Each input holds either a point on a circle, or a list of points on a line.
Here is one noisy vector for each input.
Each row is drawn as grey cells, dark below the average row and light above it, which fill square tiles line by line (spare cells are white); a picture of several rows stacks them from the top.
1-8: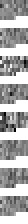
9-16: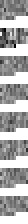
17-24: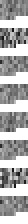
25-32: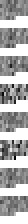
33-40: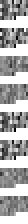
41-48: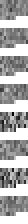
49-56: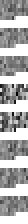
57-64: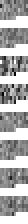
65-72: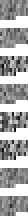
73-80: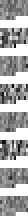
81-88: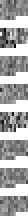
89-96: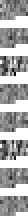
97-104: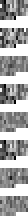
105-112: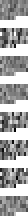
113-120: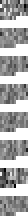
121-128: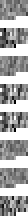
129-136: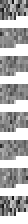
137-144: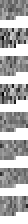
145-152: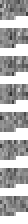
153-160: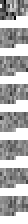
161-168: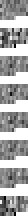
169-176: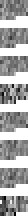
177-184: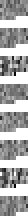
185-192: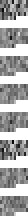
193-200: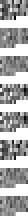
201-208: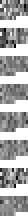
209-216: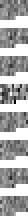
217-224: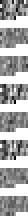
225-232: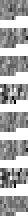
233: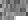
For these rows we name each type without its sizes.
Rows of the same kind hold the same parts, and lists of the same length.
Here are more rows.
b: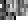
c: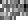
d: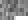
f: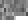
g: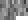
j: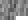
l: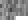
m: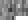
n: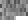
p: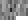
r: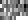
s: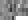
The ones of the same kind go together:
b
c, r
d, f, j, l, m, n, p, s
g

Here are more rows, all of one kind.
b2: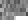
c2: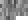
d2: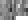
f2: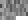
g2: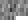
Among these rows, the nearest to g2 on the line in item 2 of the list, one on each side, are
b2 and f2.
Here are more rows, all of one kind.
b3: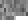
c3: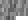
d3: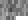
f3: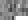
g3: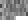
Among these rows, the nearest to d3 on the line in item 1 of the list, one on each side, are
c3 and g3.
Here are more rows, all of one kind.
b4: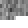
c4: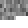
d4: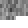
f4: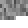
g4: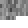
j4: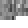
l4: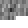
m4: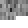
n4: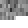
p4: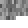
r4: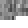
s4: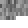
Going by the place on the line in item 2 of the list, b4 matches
c4, l4 and p4.
